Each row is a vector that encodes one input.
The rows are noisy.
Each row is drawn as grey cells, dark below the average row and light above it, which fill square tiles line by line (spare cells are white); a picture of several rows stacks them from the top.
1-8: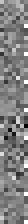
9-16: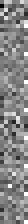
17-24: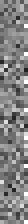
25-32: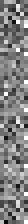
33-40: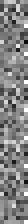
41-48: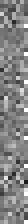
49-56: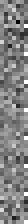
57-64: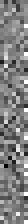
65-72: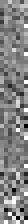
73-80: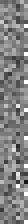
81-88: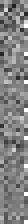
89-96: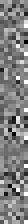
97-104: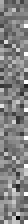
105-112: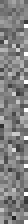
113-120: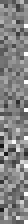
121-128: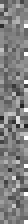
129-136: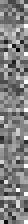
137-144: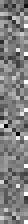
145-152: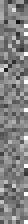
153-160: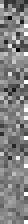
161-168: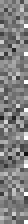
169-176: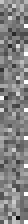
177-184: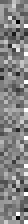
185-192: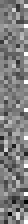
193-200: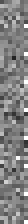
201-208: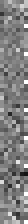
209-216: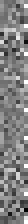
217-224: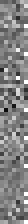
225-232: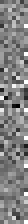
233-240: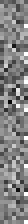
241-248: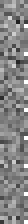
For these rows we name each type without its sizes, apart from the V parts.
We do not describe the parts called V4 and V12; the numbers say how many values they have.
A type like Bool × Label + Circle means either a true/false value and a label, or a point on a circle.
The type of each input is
(Bool × V4 + V12) × Line.
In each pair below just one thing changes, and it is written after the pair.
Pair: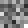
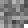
the place on the line
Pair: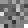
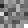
the true/false value
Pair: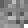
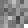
the place on the line
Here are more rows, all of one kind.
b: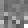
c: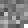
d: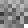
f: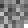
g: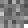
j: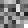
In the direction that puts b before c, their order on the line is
j, f, g, b, c, d.
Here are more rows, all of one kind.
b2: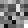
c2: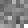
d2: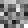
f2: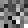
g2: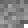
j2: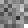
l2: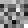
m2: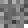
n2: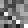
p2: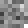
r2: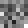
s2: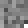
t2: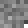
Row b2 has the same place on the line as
d2 and l2.
